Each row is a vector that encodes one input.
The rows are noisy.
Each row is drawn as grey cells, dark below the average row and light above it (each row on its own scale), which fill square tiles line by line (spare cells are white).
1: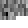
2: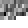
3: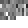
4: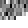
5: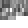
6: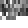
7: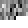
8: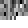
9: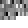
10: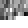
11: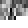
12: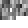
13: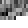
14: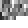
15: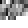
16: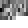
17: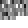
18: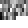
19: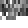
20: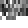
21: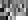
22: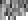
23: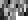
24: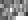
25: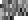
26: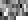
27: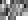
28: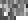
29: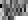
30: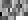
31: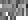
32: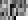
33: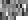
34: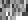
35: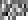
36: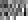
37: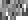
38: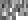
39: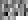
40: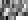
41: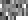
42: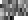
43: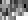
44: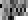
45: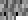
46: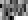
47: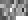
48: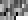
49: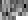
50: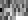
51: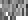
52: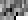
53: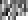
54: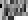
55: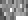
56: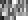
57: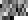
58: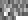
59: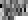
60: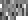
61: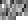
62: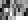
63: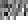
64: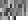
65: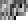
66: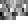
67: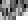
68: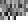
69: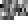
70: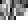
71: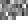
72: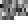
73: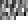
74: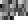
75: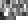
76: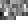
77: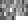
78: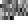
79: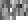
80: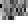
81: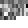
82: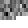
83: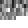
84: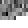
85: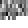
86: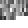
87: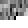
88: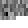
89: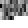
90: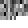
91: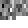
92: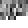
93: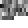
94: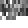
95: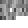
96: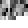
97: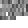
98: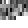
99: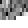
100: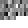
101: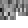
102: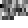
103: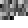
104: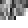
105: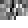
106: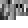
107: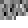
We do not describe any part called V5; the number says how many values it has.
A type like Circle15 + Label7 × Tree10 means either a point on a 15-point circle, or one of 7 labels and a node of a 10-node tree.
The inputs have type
List3(Bool × V5).
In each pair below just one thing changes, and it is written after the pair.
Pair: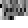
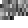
the true/false value in item 1 of the list
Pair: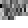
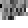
the value of V5 in item 1 of the list
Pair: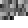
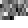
the value of V5 in item 1 of the list
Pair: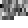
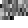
the value of V5 in item 1 of the list
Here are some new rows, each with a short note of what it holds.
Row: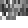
the empty list
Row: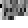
a list of one item
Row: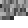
a list of one item
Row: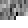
a list of three items
